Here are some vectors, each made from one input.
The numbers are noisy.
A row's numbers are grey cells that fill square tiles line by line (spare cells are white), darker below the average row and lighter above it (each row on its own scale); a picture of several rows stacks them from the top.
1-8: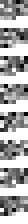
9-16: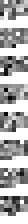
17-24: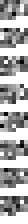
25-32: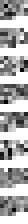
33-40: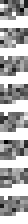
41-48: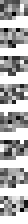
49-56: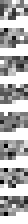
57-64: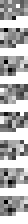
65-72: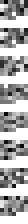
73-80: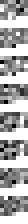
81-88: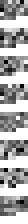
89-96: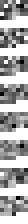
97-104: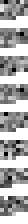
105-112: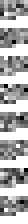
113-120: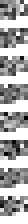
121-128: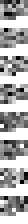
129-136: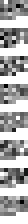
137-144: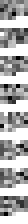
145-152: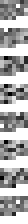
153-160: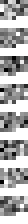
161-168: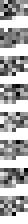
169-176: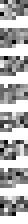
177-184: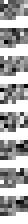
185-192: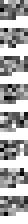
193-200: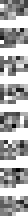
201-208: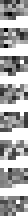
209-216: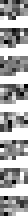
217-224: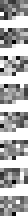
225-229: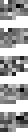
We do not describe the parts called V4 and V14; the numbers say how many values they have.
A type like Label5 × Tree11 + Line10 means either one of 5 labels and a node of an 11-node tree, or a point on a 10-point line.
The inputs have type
Bool × (Line5 + V14) + V4.
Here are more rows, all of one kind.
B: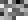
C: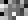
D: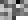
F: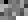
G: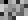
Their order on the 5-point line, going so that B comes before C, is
D, B, C, F, G.
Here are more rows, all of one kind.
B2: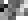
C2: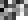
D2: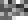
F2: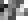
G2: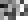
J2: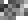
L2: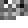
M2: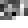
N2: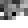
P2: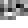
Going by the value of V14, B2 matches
F2, J2 and P2.
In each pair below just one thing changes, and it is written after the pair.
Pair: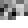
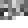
the true/false value
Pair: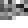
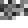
the true/false value
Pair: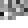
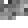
the true/false value
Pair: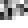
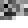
the true/false value
